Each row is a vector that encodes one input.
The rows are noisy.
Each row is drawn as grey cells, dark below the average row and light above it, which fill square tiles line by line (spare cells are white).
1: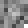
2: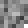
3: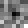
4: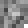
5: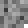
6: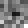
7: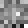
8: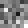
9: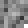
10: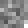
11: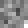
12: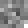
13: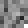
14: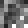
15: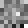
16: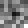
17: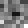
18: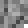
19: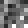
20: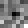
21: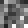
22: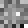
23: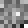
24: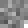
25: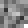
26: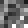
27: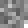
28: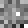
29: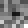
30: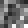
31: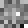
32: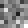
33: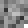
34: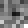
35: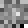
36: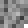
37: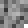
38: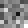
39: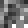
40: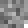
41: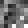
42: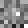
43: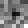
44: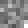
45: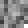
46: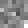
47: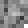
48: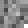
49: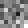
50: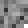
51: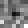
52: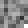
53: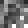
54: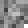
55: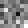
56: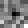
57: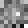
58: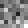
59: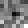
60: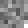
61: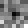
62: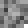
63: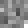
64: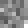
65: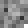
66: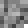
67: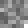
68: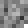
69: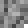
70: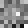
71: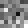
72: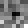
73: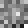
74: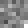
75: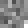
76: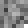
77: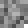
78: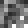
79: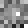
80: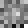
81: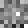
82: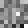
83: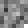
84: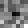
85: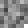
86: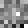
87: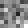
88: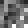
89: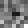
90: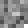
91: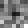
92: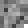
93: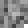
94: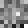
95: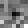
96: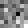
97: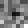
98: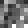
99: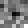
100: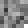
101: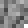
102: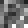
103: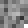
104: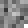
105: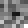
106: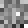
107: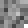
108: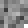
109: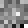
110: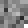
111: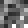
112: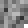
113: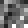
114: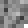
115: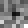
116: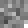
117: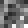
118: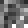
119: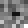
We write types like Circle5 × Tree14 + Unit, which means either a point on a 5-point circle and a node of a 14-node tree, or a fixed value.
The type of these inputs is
Line6.
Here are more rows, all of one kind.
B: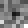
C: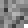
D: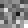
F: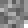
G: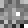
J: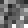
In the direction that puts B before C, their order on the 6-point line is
J, B, D, F, C, G.
